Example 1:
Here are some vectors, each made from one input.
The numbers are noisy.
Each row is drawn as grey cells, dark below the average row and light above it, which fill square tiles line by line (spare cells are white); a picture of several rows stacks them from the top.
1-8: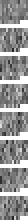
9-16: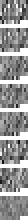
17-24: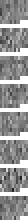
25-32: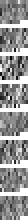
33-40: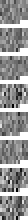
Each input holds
three true/false values.
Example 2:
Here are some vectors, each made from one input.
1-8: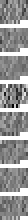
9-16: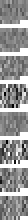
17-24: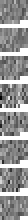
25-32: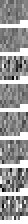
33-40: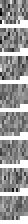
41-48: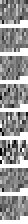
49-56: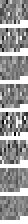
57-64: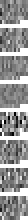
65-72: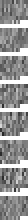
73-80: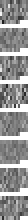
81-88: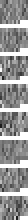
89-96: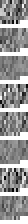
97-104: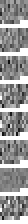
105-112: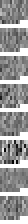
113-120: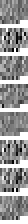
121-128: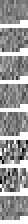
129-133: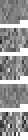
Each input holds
either a fixed value, or three true/false values.
